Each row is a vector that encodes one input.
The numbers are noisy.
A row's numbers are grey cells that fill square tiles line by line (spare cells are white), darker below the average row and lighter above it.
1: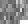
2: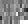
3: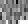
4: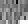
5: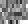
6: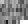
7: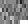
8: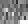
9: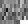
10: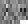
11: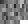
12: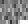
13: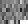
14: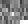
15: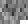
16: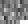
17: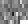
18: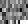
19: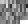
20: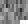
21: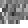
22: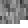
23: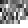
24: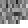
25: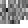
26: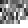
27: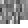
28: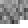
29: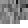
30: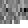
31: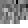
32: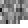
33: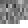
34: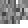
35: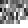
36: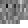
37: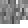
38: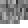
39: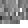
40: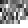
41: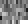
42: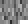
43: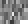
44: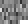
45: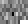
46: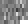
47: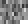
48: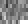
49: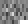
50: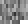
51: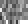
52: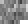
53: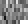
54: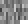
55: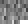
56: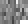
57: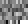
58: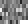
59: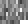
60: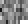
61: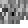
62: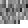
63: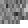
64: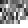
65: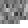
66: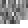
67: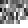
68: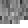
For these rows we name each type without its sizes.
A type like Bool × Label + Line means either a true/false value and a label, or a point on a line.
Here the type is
Bool × Bool × Bool × Bool × Label + Unit.
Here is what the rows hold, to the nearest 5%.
About 10% of them hold a fixed value. The rest hold a label and four true/false values.
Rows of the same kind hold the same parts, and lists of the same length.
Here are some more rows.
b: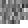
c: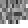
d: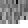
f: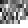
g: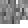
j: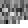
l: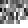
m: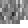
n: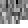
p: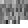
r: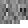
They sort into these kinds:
b, c, d, g, j, m, n, p, r
f, l

